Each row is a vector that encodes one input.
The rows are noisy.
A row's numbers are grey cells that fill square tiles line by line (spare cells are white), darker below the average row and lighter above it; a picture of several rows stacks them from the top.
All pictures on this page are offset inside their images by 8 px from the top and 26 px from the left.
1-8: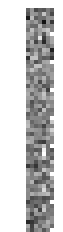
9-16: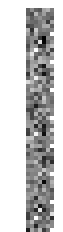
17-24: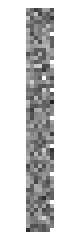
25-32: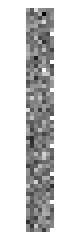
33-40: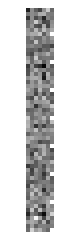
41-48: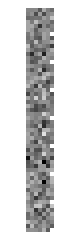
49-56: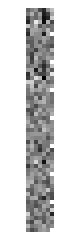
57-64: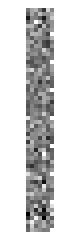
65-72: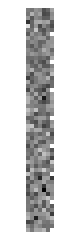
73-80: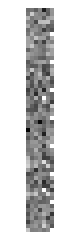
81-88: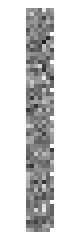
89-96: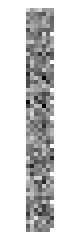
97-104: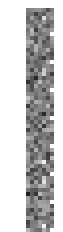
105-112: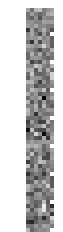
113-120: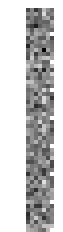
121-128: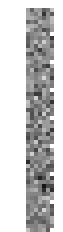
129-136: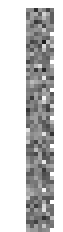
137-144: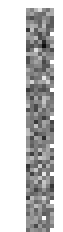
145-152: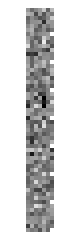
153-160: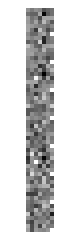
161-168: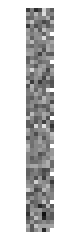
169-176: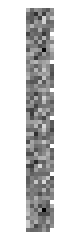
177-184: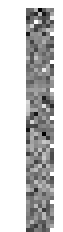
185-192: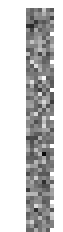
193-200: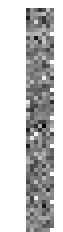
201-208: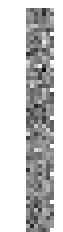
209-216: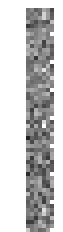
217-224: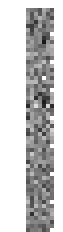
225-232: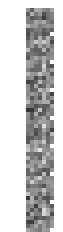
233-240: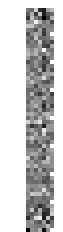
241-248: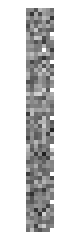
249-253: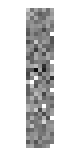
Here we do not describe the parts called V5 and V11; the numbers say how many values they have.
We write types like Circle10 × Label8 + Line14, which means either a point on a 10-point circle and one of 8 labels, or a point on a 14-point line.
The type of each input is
Bool × (Line6 + V5) × V11.
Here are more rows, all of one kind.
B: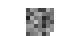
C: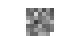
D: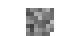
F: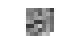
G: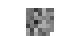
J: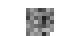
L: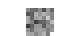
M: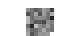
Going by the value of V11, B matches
D and J.
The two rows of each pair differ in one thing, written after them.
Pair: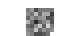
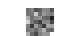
the value of V11
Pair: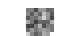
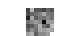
the true/false value
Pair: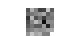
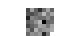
the value of V11
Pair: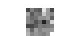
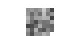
the value of V11
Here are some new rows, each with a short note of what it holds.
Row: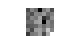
a point on a 6-point line, a true/false value and a value of V11
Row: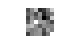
a true/false value, a value of V5 and a value of V11
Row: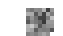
a true/false value, a value of V5 and a value of V11
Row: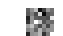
a true/false value, a value of V5 and a value of V11
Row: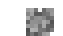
a true/false value, a value of V5 and a value of V11
